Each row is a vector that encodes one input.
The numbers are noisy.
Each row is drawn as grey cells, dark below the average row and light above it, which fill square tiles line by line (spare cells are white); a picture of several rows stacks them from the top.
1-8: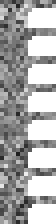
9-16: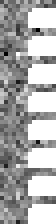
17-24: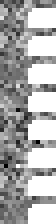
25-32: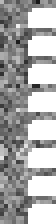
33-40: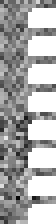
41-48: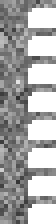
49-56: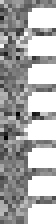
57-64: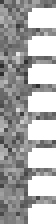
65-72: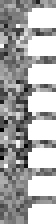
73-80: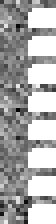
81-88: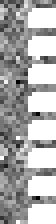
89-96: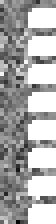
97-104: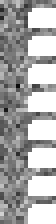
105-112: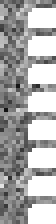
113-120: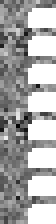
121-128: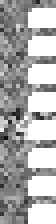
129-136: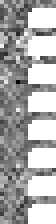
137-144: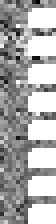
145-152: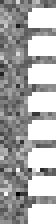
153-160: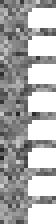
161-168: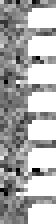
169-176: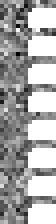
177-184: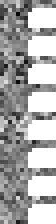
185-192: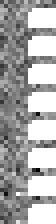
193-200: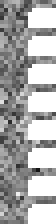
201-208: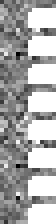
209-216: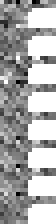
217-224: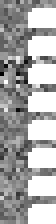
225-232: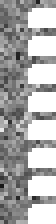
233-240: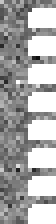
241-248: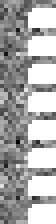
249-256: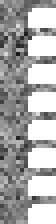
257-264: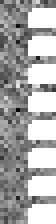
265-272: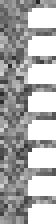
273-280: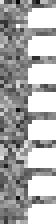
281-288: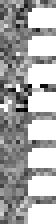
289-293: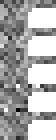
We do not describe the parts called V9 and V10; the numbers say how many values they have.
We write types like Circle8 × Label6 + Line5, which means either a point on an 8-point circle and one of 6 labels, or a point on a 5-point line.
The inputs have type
Bool × Line11 + Line5 × V9 × V10.
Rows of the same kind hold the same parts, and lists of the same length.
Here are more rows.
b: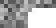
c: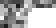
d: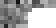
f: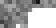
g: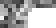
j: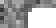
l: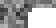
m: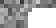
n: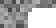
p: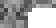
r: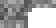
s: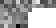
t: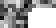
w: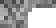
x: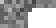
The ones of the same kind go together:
b, c, g, m, n, s, w
d, f, j, l, p, r, t, x

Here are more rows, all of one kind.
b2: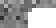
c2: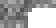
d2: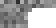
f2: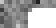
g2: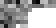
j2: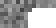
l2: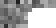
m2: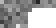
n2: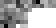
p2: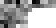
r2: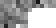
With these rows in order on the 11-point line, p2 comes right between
j2 and l2.
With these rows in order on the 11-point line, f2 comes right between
b2 and r2.
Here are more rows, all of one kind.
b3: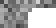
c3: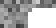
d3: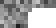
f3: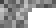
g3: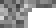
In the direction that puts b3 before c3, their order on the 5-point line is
b3, c3, d3, g3, f3.
